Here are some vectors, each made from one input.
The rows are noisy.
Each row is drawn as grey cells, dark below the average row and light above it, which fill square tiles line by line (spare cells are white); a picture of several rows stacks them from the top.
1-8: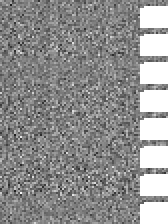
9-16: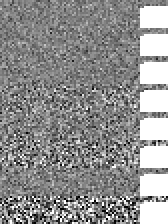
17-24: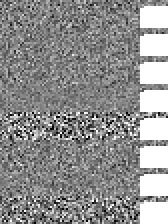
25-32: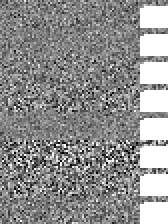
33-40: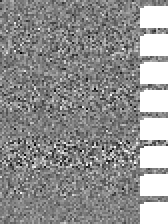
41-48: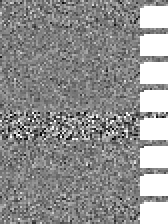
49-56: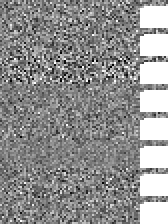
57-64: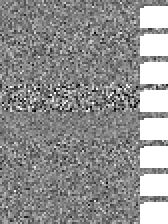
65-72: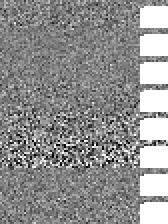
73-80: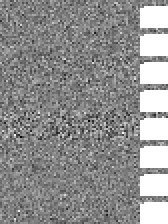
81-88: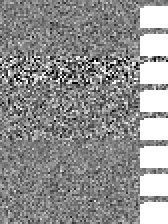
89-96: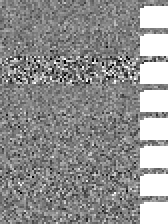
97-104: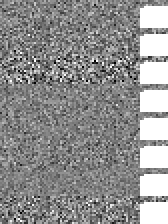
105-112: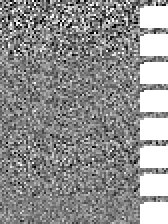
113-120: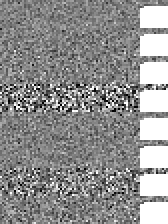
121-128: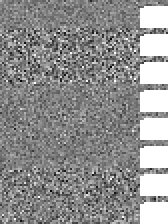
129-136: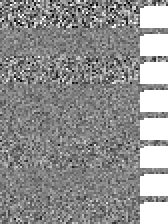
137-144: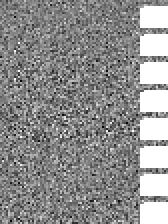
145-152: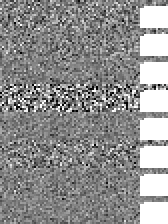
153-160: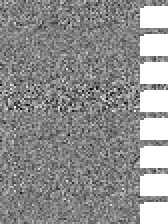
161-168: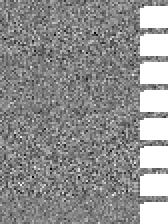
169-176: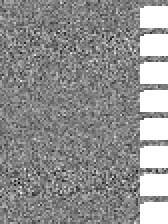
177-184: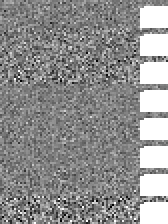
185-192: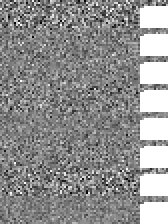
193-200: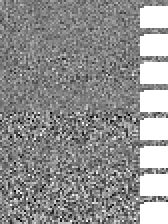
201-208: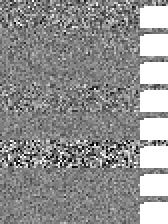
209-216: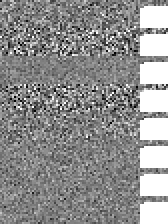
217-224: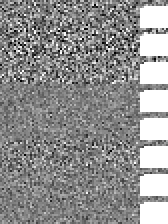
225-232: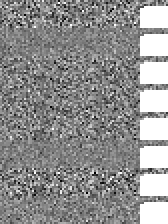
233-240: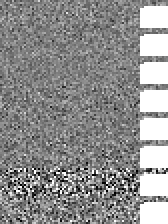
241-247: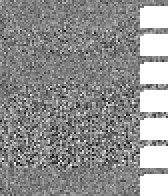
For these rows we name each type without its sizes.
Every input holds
either a point on a circle, or a point on a line.
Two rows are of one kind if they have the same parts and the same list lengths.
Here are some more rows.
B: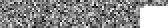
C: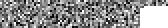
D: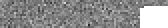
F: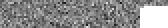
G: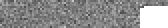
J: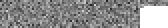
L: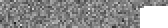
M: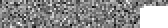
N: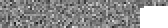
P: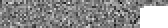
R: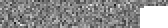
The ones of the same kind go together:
B, C, F, J, M, P
D, G, L, N, R

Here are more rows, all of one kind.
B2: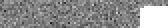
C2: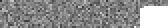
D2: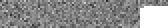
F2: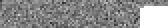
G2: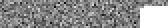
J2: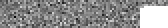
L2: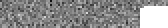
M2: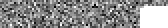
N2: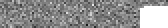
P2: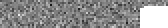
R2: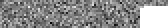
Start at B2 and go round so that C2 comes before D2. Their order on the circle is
B2, R2, F2, C2, D2, J2, L2, P2, N2, M2, G2.
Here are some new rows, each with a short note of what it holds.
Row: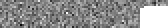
a point on a circle
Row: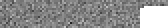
a point on a line
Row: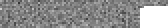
a point on a line
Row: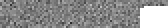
a point on a line
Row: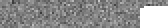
a point on a line
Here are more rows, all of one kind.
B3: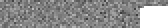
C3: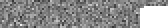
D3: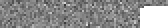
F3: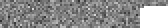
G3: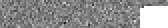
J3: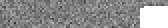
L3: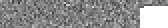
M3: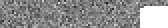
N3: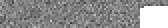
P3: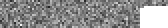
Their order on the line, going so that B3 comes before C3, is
N3, J3, M3, P3, F3, B3, C3, L3, D3, G3.
